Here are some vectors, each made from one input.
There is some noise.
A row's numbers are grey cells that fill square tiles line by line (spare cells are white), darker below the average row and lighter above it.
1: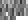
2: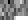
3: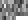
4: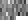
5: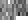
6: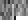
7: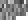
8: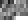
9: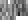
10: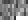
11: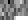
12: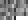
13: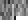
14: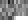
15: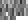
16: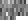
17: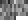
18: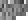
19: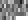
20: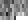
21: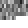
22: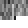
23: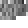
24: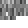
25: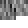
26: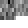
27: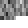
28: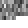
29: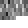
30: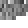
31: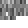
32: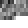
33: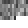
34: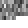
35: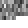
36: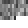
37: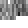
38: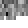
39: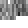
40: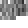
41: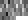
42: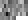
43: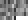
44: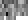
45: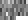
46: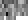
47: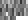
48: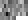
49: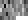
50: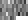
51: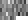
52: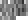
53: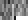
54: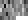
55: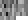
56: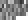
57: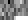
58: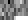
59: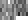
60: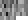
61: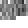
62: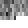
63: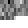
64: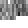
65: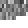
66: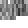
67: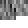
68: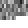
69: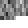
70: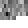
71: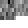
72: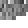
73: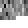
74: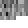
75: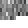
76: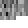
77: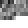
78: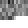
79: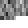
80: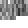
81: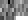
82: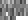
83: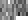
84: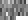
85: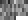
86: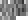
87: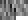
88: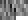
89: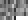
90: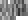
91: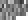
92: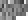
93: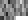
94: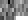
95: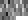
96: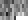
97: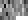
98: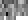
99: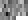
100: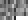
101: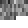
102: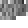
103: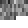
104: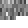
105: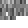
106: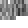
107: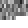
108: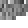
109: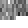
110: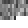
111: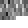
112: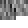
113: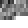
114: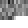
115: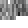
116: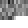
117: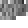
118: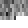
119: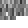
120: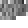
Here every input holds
either a point on a 16-point circle, or a point on a 13-point line.
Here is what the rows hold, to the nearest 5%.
About 55% of them hold a point on a 16-point circle. The rest hold a point on a 13-point line.
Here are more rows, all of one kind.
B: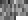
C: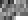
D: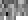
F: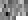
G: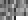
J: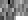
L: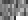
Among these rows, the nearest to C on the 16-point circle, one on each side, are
B and J.
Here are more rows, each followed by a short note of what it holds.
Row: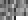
a point on a 16-point circle
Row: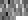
a point on a 16-point circle
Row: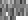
a point on a 13-point line
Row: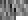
a point on a 16-point circle
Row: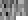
a point on a 16-point circle
